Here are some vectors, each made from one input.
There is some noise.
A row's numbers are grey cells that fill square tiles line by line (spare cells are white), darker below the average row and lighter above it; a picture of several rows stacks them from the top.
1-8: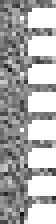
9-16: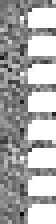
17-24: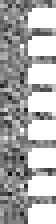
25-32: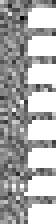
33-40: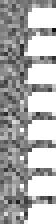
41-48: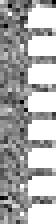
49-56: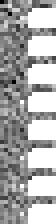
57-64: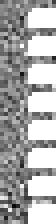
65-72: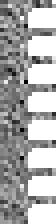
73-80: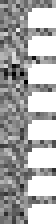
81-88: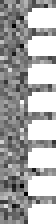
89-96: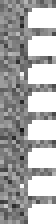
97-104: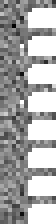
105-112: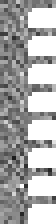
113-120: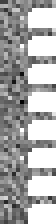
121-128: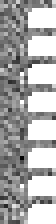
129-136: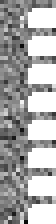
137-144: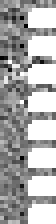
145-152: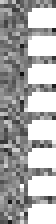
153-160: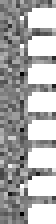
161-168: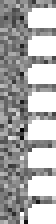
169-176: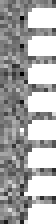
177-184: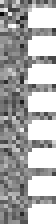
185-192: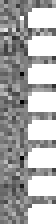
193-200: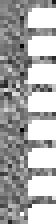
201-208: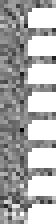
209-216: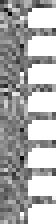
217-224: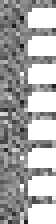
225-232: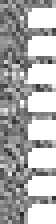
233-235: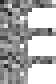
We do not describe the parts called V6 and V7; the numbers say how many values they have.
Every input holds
a true/false value, together with either a point on a 10-point circle, or a value of V6 and a value of V7.
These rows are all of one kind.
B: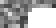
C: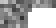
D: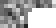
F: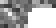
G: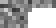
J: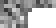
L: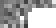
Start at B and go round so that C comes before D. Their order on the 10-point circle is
B, F, G, L, C, J, D.
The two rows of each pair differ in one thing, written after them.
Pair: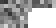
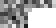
the value of V6
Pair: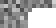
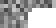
the value of V6
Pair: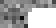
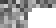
the true/false value
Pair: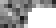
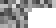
the true/false value
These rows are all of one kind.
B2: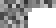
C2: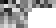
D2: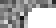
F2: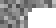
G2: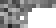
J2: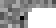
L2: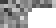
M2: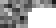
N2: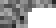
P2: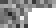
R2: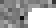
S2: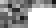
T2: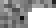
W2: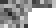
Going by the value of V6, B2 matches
D2, J2, M2 and N2.
